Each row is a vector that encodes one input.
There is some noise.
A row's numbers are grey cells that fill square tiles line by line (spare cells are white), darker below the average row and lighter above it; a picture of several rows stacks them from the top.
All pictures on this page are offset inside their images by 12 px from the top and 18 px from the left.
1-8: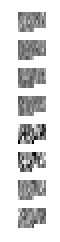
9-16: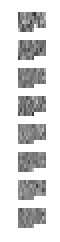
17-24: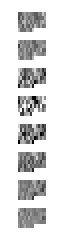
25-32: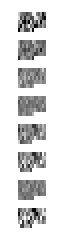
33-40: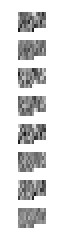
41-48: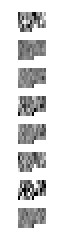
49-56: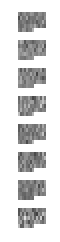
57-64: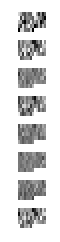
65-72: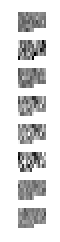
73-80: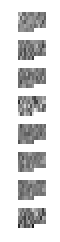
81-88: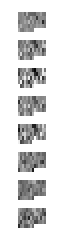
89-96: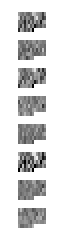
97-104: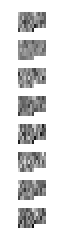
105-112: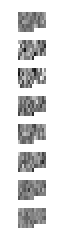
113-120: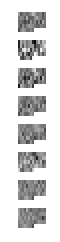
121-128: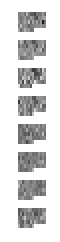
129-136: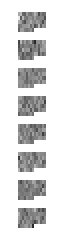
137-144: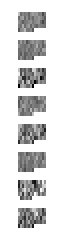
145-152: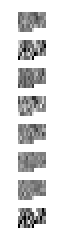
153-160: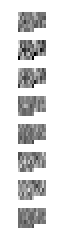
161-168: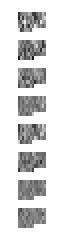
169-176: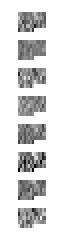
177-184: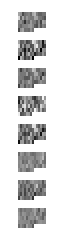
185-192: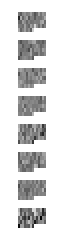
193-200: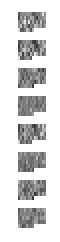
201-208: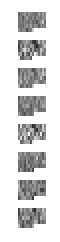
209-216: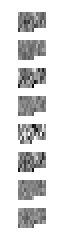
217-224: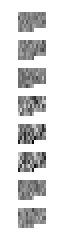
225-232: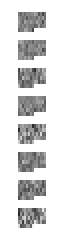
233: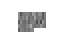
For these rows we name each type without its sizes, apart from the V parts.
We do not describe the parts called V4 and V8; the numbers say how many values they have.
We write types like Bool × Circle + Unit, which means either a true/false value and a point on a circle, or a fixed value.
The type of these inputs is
Label × (Label × Line + V4) + V8 × V8.
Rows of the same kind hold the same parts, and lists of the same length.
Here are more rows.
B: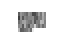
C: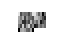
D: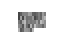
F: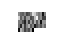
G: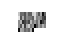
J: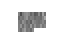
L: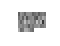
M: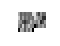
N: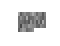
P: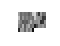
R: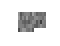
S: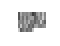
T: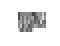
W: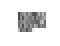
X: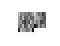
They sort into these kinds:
B, D, J, N, R, W
C, G, L, M, P, S, T, X
F

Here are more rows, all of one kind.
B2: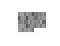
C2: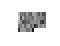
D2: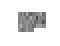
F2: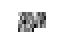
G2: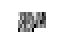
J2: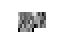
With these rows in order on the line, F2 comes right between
D2 and J2.
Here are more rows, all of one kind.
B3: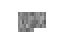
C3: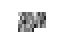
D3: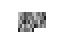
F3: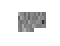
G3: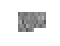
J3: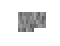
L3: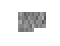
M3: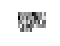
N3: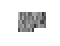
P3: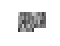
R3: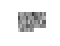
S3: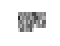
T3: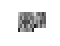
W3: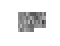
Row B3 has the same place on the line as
J3, M3 and S3.
